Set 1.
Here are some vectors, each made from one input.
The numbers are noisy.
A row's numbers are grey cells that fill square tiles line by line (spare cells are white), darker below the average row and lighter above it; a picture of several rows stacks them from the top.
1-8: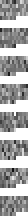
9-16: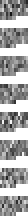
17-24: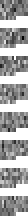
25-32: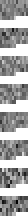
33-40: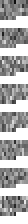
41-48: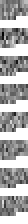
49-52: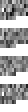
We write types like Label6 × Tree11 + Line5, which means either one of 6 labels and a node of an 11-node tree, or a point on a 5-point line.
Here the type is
Label5 × Tree7.
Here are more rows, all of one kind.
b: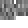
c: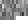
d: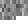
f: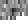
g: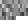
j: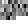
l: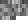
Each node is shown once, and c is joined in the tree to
b, f and g.
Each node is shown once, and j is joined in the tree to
f.
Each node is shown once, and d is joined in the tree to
b.
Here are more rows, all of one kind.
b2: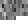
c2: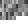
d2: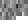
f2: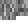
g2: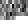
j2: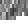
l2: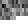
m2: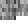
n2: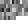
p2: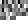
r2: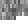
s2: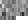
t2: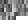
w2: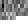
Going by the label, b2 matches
l2, p2 and w2.
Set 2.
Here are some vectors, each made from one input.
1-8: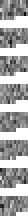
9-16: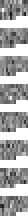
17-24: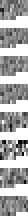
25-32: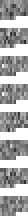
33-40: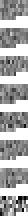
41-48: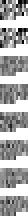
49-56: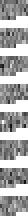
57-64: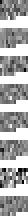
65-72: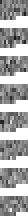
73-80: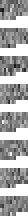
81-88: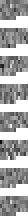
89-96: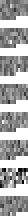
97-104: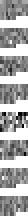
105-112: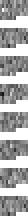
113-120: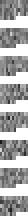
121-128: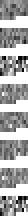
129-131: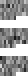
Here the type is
Bool × Label11 + Unit.
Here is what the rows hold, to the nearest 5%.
About 5% of them hold a fixed value. The rest hold one of 11 labels and a true/false value.
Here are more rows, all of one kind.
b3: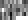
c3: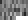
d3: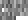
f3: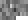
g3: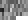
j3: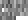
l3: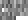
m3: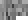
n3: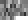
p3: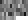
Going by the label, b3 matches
d3, j3 and l3.
